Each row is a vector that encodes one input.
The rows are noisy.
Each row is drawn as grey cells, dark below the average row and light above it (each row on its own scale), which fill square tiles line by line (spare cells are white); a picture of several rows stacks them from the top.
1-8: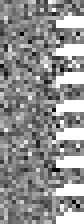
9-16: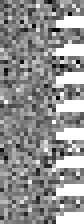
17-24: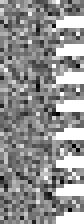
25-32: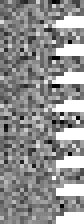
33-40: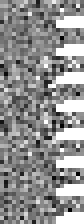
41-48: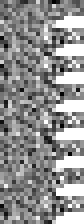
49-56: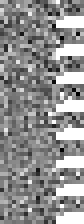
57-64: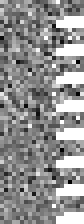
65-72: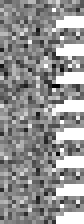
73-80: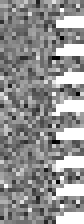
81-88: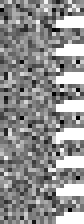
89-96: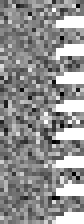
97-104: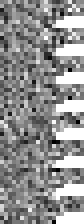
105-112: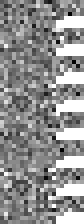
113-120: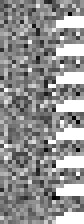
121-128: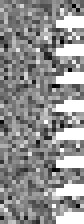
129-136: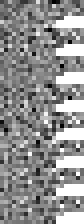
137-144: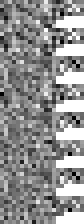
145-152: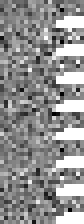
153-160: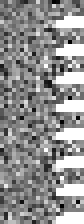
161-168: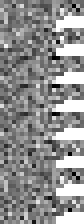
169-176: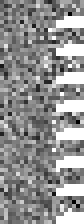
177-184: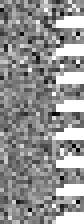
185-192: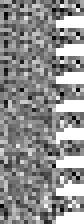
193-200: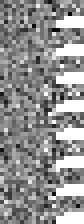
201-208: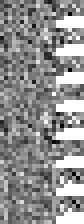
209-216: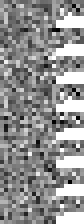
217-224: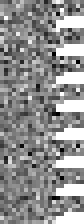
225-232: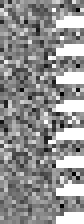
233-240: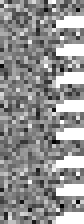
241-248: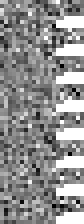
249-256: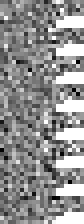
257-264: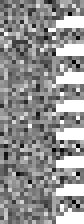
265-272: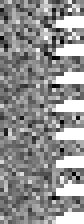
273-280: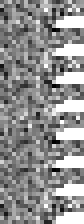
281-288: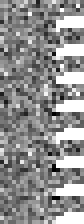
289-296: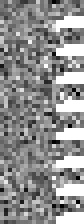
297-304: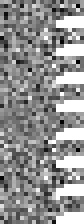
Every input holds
one of 9 labels and a true/false value.
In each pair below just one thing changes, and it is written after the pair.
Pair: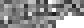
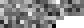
the label
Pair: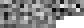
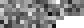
the true/false value
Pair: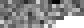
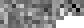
the true/false value
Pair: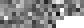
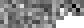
the label
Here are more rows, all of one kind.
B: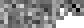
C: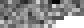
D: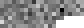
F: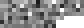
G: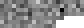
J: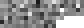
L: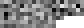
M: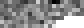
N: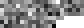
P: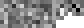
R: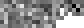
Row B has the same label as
C, M, P and R.
